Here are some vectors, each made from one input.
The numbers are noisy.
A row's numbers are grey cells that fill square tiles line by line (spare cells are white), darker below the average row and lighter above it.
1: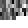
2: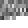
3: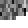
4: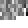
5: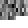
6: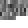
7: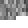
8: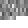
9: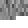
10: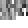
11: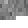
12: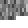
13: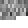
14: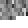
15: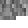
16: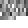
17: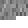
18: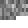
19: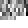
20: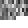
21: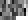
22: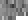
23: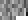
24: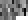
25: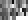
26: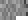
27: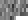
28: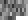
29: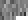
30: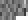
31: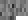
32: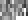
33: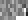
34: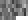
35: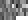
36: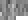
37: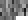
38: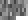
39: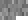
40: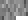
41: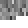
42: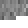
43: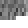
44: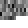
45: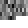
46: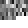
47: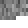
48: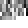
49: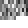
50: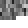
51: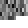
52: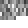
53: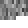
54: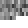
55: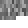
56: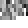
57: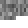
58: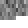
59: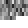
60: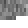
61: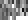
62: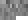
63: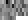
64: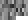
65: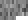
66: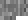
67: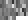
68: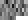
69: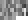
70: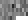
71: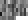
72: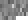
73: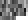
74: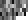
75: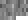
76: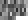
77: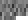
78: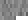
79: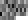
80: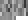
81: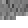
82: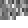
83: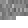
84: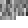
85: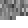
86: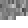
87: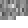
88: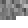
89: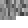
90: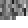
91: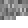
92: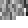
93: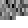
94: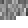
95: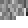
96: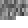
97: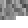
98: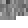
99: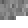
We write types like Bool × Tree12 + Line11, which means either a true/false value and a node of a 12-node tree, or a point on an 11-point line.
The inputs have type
Bool × Line4 × Line5 × Line5 × Line5.
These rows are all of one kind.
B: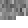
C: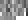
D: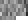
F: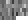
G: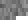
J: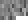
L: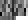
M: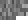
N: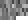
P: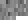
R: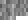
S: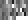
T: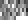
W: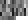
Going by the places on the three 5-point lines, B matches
G, M and N.
